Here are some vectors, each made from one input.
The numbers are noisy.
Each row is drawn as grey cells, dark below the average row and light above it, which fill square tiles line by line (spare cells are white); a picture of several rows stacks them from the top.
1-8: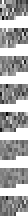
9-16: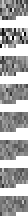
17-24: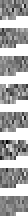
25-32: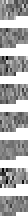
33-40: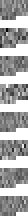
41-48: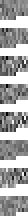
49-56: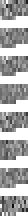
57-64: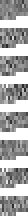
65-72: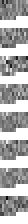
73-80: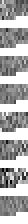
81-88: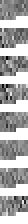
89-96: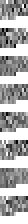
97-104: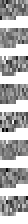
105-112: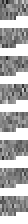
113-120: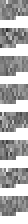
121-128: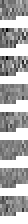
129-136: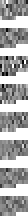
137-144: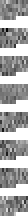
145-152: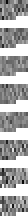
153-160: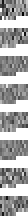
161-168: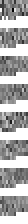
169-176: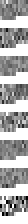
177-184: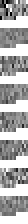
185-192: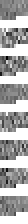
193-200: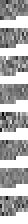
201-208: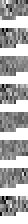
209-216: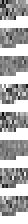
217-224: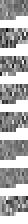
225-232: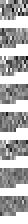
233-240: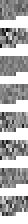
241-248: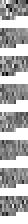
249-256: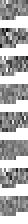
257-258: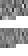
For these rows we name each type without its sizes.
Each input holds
either two labels, or three true/false values.
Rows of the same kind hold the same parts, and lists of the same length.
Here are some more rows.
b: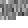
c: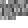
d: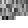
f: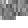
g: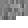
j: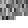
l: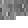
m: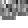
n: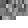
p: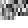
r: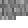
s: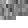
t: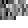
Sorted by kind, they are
b, c, d, f, g, j, m, p, r, s, t
l, n

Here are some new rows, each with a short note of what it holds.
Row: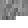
three true/false values
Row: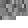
two labels
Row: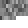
two labels
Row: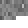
two labels
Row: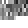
two labels
